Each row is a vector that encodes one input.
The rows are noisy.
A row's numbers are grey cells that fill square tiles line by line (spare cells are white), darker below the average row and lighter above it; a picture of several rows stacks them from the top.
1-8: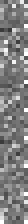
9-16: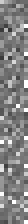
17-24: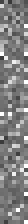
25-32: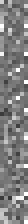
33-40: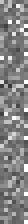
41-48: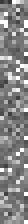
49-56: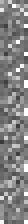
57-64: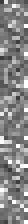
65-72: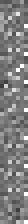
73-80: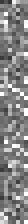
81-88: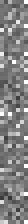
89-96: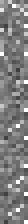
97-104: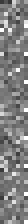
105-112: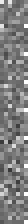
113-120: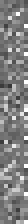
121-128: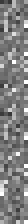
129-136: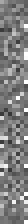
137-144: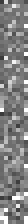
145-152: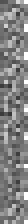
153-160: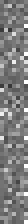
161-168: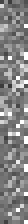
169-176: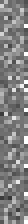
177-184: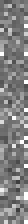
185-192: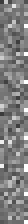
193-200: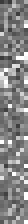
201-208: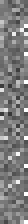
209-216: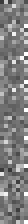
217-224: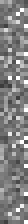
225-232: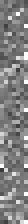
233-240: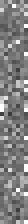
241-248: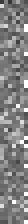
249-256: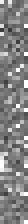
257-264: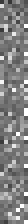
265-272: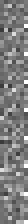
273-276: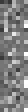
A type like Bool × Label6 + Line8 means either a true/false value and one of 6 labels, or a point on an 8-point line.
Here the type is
Label10.
